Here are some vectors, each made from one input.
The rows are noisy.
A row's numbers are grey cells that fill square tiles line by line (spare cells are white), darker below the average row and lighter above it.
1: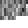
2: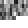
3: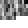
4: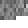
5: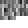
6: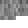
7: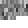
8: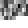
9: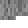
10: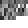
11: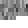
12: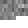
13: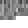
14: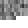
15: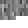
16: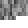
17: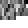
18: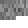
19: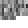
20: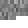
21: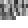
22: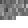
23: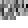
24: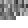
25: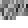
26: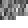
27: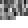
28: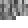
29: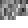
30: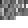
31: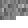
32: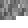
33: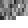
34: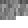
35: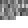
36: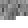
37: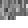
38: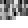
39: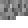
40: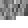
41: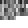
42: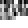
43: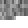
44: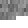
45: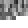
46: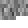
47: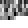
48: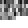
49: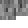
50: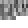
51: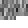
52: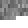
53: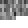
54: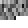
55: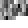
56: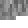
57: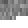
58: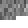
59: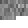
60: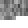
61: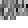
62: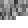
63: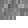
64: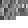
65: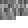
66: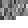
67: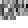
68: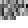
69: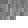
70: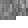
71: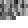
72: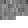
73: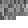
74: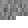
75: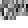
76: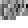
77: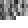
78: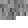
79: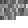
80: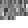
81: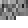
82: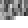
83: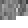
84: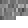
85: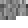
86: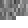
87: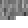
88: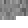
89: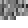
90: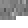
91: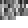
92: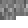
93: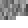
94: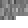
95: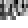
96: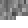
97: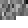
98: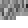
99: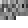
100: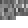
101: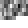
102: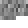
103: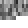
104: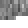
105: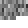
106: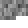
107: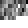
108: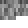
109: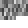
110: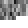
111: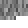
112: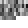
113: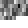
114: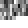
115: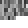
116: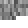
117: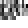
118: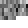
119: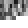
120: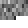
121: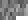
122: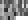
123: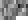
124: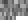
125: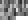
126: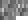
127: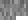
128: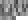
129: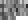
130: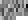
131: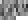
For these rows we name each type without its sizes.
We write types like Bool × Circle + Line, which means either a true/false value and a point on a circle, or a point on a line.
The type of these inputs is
List(Line).
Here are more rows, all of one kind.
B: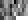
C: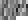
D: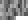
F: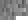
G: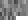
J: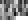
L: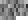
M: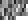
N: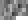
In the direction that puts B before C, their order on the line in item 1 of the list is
B, C, F, N, J, D, M, L, G.
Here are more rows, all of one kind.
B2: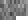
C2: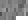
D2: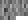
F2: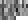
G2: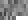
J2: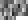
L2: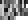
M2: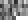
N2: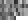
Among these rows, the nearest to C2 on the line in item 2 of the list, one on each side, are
F2 and G2.
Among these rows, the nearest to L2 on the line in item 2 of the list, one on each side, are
F2 and N2.
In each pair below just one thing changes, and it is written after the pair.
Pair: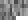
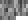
the place on the line in item 1 of the list
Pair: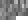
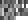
the place on the line in item 2 of the list
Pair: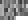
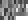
the place on the line in item 2 of the list
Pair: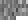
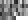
the place on the line in item 2 of the list
